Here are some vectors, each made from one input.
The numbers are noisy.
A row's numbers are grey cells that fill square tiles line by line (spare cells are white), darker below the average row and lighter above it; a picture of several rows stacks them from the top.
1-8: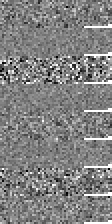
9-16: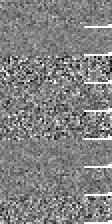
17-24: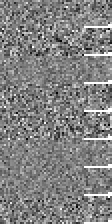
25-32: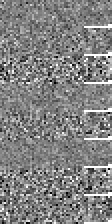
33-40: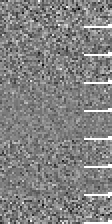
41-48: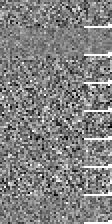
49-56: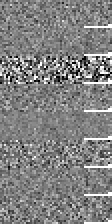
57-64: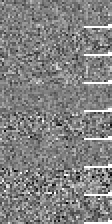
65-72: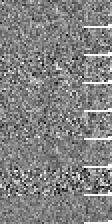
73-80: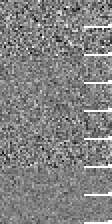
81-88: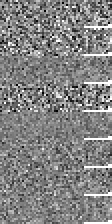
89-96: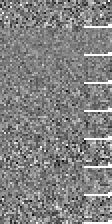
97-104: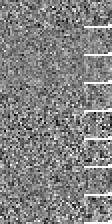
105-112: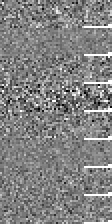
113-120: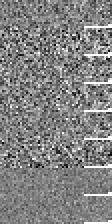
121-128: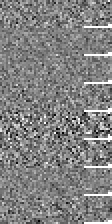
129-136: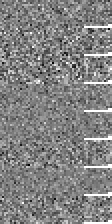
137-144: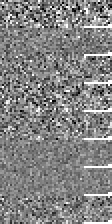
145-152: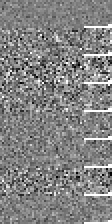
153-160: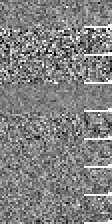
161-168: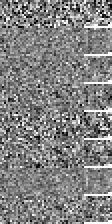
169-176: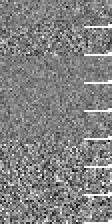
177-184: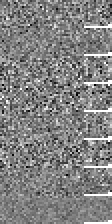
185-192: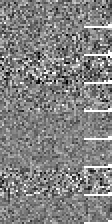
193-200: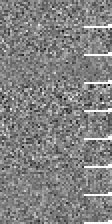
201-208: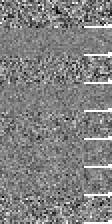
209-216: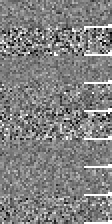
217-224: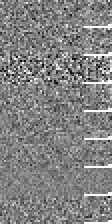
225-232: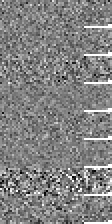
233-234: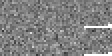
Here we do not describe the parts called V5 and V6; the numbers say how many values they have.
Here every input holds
either a point on a 9-point circle and a value of V6, or a point on an 11-point line, or a value of V5.
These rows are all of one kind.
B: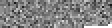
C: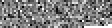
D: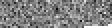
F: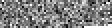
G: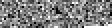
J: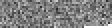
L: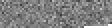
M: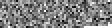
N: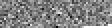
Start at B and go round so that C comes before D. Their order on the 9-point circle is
B, M, G, J, C, L, N, F, D.
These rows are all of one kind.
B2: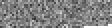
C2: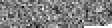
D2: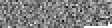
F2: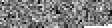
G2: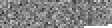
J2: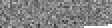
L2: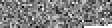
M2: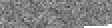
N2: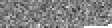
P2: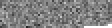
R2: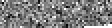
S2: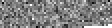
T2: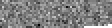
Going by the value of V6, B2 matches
D2, L2 and R2.
